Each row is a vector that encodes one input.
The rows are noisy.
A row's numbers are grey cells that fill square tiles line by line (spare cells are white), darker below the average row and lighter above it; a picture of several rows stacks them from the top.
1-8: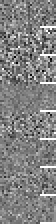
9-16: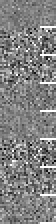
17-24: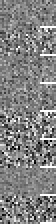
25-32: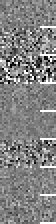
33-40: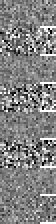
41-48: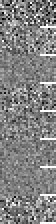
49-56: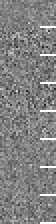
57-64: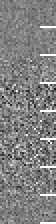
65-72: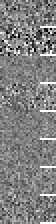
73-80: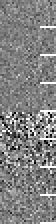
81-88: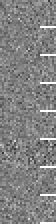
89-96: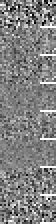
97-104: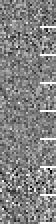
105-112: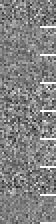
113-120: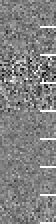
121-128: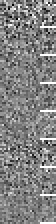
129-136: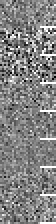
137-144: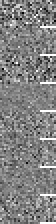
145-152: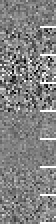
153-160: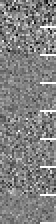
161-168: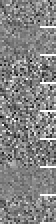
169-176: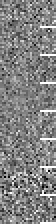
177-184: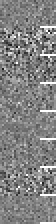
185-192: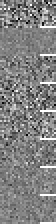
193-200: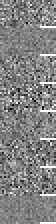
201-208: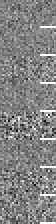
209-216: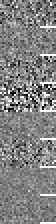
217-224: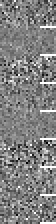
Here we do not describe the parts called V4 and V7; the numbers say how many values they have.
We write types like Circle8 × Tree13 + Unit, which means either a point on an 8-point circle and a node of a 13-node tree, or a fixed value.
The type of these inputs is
(Circle6 + V7) × List2(Line5 × V4).
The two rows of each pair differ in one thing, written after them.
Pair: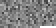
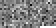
the place on the 5-point line in item 1 of the list
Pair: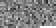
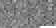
the value of V4 in item 1 of the list
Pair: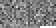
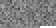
the value of V7
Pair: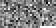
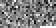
the value of V7
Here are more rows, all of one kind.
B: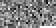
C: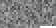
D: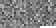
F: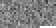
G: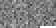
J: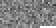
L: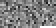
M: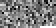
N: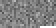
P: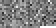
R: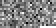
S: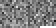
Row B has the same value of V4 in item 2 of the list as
L, M and R.
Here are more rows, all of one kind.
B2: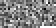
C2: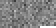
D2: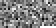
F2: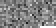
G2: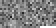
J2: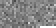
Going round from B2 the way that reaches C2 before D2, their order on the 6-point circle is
B2, J2, C2, D2, F2, G2.
